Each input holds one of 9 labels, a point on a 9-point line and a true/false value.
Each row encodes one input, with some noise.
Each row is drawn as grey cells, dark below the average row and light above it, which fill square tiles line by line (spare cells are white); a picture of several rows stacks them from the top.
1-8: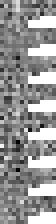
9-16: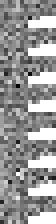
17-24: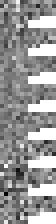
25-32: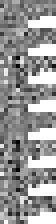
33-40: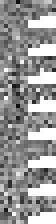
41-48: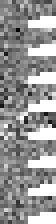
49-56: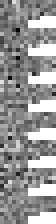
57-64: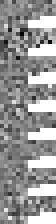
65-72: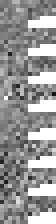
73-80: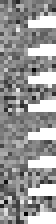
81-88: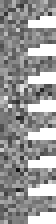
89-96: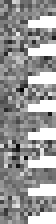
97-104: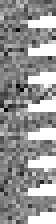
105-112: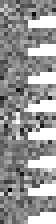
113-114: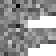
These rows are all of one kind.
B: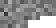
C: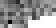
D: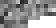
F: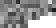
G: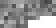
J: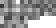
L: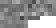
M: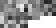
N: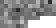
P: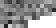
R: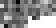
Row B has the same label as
M and P.
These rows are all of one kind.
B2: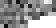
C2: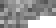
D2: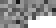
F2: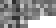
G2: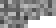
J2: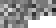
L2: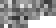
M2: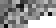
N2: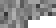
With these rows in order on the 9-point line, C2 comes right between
G2 and M2.
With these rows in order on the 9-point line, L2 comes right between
G2 and N2.
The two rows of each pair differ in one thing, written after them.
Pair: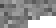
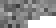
the place on the 9-point line
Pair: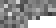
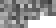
the place on the 9-point line
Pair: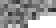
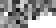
the label
